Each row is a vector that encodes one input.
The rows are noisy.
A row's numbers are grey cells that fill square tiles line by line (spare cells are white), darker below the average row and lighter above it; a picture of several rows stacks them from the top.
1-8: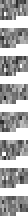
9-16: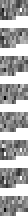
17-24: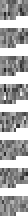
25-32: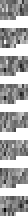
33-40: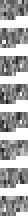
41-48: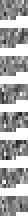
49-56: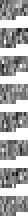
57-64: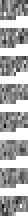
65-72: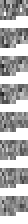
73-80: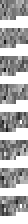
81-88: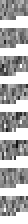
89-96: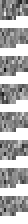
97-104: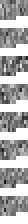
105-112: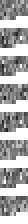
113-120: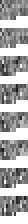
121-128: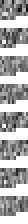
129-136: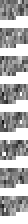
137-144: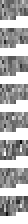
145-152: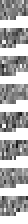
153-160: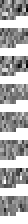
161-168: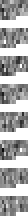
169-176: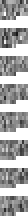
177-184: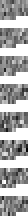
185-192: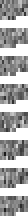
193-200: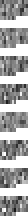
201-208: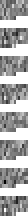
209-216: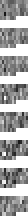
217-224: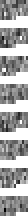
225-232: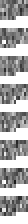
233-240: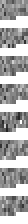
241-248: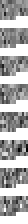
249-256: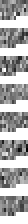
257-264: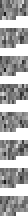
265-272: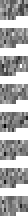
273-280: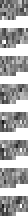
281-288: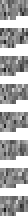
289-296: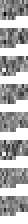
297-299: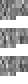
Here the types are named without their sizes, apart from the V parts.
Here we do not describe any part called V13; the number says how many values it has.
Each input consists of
either a point on a circle and a value of V13, or a list of points on a line.
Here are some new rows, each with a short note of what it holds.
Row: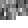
a list of two items
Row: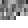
a list of one item
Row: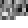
the empty list
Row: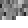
a point on a circle and a value of V13
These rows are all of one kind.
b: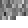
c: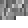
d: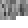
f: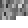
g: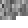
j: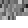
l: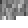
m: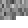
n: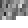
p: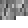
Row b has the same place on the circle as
c, f and p.
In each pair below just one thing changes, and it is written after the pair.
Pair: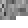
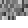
the place on the circle
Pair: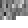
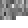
the place on the circle
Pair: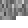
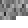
the value of V13
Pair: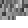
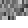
the value of V13
